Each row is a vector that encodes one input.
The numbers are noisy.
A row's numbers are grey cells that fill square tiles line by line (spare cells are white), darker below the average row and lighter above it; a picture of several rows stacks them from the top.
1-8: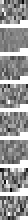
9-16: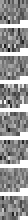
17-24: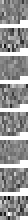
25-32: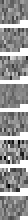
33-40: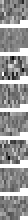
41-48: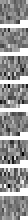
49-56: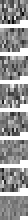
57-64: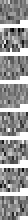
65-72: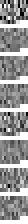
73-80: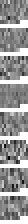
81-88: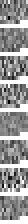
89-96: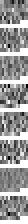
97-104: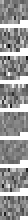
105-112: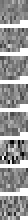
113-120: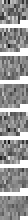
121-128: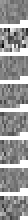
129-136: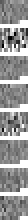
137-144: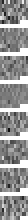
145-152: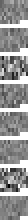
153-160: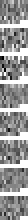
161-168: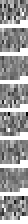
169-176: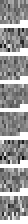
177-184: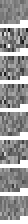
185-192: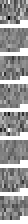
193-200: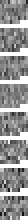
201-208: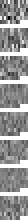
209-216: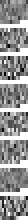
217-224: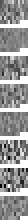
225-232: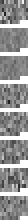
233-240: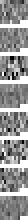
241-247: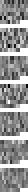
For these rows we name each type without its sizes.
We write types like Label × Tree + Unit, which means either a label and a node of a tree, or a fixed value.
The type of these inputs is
Line × List(Circle + Label).
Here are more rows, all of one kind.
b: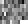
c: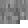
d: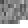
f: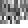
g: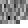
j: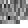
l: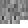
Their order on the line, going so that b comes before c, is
b, l, g, j, d, f, c.
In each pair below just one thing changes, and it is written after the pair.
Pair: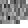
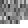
the label in item 2 of the list
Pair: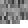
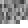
the label in item 1 of the list
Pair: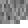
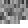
the label in item 2 of the list
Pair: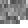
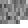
the place on the line
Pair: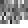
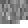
the label in item 1 of the list
